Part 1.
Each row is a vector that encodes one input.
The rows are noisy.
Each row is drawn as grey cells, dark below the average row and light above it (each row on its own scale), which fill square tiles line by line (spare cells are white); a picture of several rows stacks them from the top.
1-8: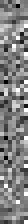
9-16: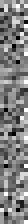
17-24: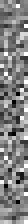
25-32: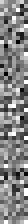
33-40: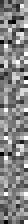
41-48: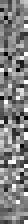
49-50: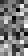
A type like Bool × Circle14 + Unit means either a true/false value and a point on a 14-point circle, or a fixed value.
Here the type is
Bool × Bool × Bool × Bool.
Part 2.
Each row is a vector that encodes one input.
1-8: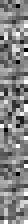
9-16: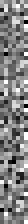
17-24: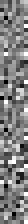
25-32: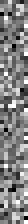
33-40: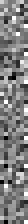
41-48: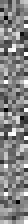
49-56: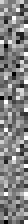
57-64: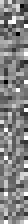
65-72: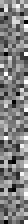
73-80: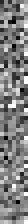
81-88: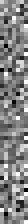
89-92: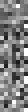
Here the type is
Bool × Bool × Bool × Bool.
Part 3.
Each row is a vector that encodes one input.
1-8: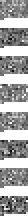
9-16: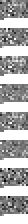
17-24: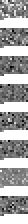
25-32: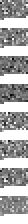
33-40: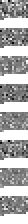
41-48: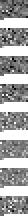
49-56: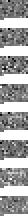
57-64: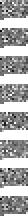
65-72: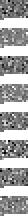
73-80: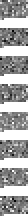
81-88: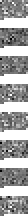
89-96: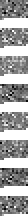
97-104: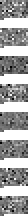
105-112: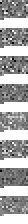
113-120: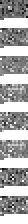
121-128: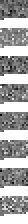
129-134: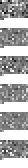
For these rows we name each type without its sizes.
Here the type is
Line.
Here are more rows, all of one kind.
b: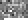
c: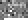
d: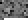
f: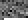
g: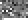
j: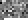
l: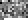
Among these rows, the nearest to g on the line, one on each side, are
b and f.
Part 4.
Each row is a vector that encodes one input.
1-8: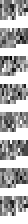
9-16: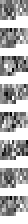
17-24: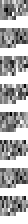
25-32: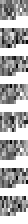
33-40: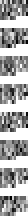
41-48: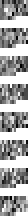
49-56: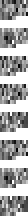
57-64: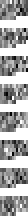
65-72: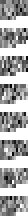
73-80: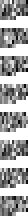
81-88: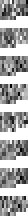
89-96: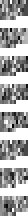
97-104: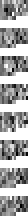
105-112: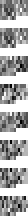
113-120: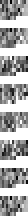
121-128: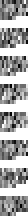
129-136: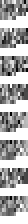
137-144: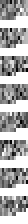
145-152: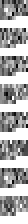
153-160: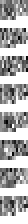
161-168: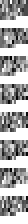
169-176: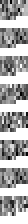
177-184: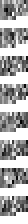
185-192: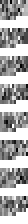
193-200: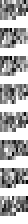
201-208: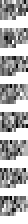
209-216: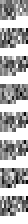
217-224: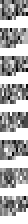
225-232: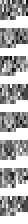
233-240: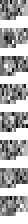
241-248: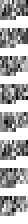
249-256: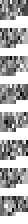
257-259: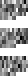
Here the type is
Bool × Bool × Bool × Bool.
